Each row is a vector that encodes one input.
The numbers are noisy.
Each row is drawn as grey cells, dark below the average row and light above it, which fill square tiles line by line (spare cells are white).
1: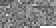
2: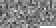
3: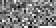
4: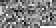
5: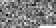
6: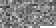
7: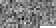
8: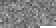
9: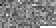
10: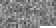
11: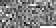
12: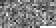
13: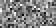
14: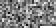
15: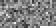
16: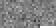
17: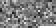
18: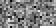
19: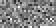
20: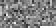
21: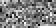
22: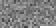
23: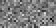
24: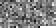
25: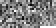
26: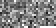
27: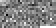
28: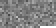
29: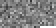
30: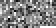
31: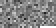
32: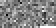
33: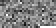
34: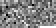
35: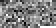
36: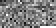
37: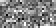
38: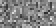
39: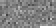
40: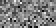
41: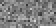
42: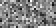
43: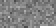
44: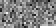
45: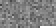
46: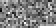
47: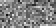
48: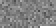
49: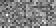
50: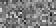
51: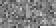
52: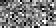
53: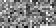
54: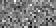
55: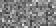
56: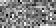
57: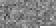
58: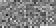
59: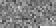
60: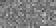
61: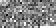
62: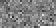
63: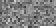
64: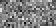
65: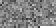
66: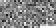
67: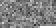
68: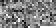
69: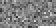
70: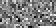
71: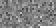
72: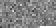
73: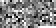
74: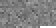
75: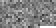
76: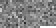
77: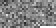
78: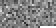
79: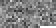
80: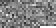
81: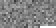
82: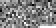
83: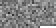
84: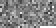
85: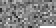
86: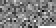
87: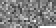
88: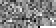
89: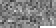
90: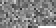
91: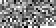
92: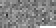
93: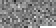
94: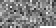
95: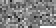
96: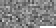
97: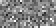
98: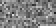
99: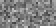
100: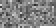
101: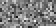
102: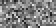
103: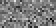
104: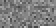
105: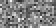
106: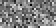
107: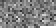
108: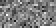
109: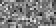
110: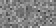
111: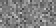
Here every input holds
a point on a 6-point line, together with either one of 8 labels, or a point on an 8-point line.
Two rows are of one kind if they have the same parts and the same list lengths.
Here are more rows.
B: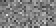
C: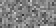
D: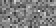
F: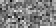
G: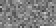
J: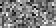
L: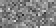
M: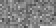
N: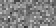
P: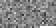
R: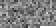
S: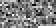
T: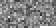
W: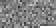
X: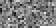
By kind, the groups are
B, C, J, M, N, P, T
D, F, G, L, R, S, W, X

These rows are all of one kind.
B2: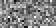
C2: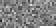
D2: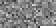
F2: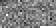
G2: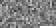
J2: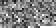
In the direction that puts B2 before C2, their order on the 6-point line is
F2, G2, B2, J2, C2, D2.
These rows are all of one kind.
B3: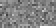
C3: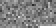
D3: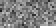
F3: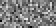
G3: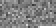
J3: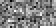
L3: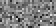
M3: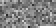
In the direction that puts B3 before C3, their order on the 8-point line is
L3, D3, G3, B3, J3, M3, F3, C3.
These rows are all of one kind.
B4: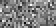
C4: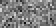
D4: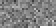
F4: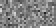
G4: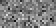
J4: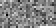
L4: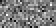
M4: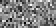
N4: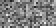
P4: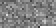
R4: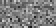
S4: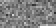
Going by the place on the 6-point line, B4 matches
G4, N4 and P4.
